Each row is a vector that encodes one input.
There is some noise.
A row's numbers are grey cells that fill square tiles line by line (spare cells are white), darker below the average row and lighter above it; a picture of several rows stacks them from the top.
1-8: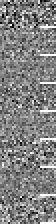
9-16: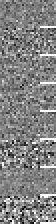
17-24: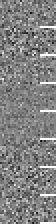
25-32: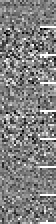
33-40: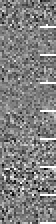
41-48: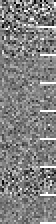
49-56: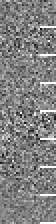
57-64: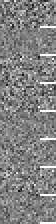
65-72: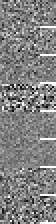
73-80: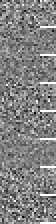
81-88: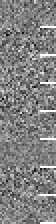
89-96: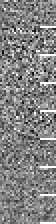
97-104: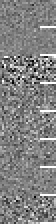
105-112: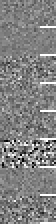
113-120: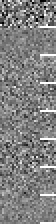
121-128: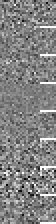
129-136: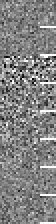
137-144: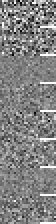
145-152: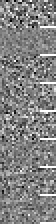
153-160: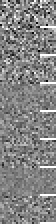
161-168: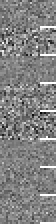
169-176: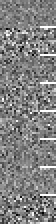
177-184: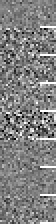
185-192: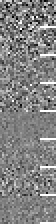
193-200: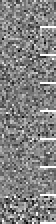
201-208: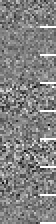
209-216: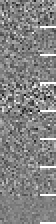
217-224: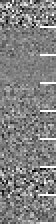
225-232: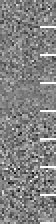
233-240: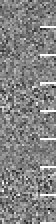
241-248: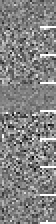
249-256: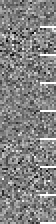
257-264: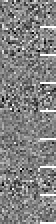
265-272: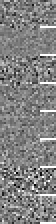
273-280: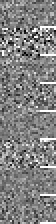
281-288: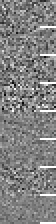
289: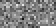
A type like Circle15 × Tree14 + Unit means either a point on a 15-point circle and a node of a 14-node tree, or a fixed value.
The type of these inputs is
Circle8 × List2(Line6 + Line9).
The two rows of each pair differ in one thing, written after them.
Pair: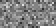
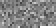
the place on the 8-point circle
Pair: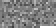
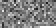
the place on the 8-point circle
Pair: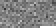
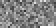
the place on the 8-point circle
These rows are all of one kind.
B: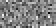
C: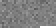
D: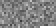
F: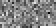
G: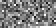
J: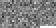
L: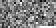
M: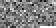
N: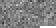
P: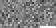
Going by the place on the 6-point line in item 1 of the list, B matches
C, M and P.
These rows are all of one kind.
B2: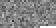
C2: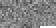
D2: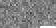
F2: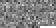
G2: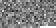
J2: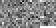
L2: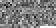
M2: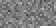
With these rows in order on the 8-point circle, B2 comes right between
G2 and L2.
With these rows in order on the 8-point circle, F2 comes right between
J2 and M2.
